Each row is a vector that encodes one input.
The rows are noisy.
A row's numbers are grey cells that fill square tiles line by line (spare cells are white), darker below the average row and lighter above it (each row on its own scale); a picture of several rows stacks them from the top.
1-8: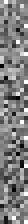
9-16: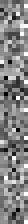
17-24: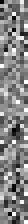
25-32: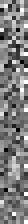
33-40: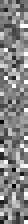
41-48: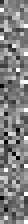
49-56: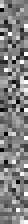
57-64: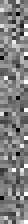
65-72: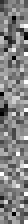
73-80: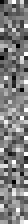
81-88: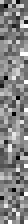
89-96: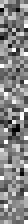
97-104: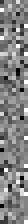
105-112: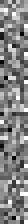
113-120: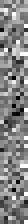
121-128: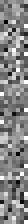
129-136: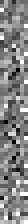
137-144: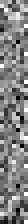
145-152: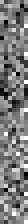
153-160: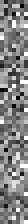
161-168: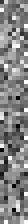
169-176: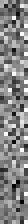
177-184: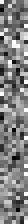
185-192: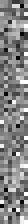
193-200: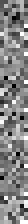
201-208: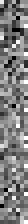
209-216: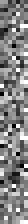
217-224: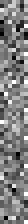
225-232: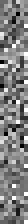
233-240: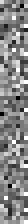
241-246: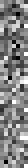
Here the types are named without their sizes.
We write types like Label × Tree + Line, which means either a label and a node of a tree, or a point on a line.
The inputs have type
(Bool × Bool × Bool × Bool × Bool + Line) × Line.
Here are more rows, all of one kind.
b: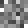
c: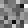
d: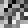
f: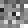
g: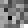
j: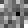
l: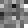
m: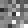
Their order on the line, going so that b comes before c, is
f, m, d, g, l, j, b, c.
